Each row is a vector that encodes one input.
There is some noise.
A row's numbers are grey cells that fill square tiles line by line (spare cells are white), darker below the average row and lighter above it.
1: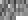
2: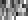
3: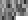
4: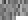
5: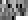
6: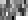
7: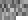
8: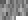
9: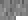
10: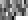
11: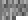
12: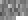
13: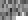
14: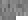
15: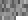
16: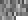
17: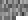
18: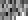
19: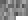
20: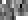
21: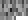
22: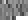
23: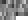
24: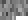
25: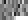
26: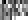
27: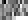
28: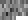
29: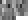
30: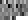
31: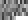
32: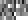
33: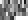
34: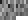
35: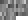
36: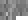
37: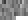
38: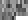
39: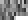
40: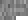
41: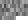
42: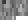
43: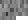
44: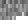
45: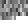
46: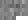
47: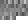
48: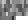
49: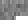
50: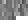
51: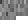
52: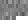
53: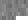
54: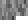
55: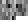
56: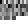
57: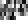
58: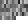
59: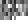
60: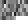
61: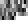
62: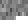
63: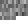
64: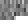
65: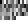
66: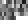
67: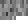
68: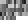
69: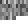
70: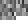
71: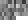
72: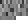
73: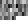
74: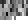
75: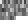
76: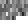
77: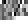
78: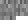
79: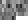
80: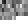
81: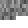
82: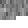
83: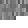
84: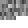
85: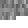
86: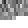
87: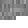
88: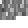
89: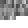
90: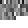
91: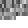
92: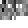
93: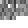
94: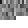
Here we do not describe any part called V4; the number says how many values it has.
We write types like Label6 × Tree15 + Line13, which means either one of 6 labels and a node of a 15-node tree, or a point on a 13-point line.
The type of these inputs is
Label5 × (Line5 + List2(V4)).
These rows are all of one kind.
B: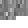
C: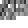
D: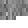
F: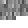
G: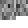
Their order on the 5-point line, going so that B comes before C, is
G, D, B, C, F.
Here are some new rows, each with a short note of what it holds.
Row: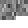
one of 5 labels, together with the empty list
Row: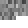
one of 5 labels, together with the empty list
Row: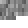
one of 5 labels and a point on a 5-point line
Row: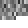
one of 5 labels, together with a list of two items
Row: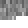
one of 5 labels, together with the empty list
